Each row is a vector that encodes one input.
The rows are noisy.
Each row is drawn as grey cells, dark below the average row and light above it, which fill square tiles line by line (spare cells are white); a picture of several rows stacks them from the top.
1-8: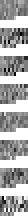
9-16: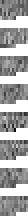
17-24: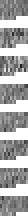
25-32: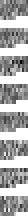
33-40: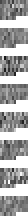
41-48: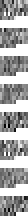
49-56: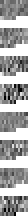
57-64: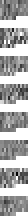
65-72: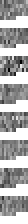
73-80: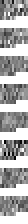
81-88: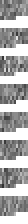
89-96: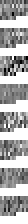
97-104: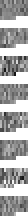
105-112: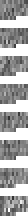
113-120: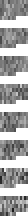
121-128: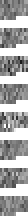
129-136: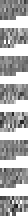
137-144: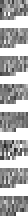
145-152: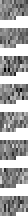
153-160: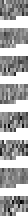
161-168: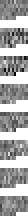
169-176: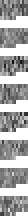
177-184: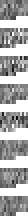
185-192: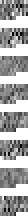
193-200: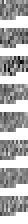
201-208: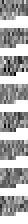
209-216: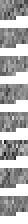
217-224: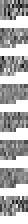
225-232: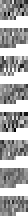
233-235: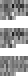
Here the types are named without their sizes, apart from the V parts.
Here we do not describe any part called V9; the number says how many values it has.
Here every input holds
a true/false value, together with either a node of a tree, or a value of V9.
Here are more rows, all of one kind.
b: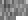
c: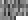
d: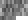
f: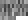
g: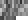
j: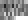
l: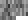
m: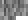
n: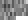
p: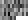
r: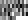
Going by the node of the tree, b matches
c, j and n.
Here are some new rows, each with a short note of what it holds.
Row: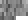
a node of a tree and a true/false value
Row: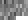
a node of a tree and a true/false value
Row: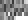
a node of a tree and a true/false value
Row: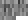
a node of a tree and a true/false value
